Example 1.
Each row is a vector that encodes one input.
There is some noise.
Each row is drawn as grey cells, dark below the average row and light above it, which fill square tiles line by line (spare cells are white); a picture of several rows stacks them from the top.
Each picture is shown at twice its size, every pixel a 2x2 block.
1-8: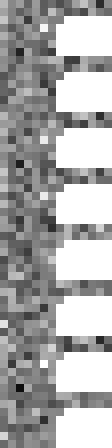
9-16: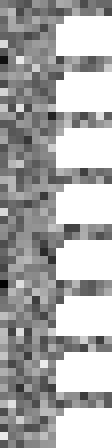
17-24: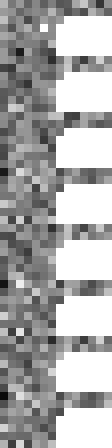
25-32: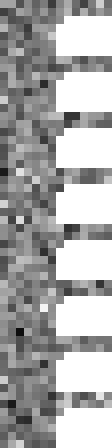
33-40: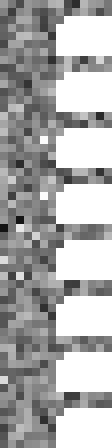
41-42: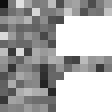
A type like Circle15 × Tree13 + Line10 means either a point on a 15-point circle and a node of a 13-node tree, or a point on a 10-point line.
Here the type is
Label5.
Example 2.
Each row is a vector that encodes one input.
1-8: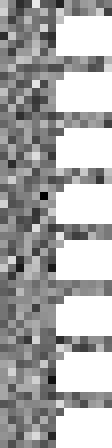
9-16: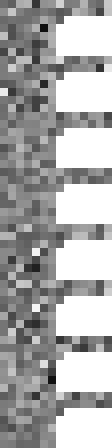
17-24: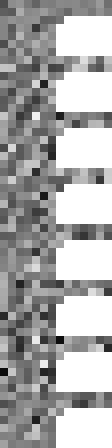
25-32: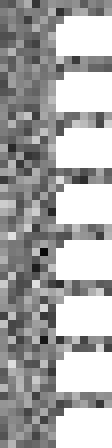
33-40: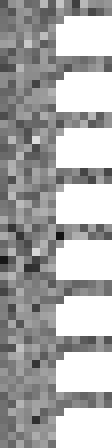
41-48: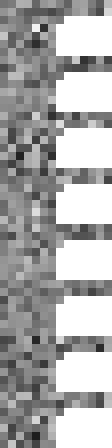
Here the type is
Line7.
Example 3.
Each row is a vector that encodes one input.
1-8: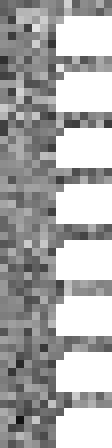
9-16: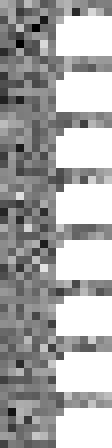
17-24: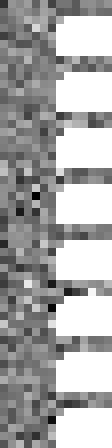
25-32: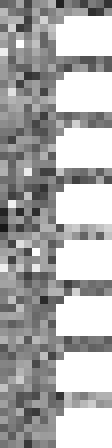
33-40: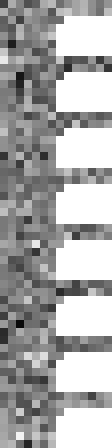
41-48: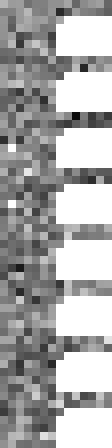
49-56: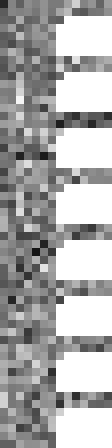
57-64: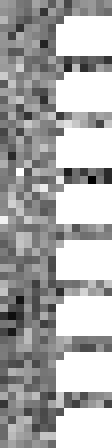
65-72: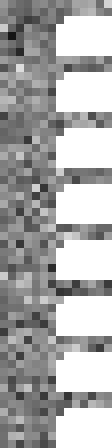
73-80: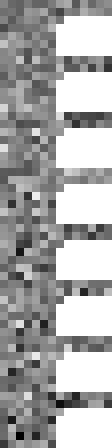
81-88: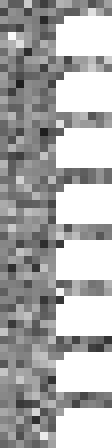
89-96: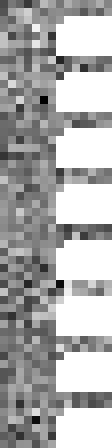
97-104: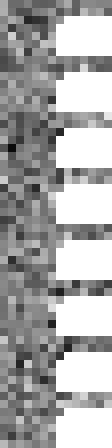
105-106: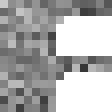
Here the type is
Label10.
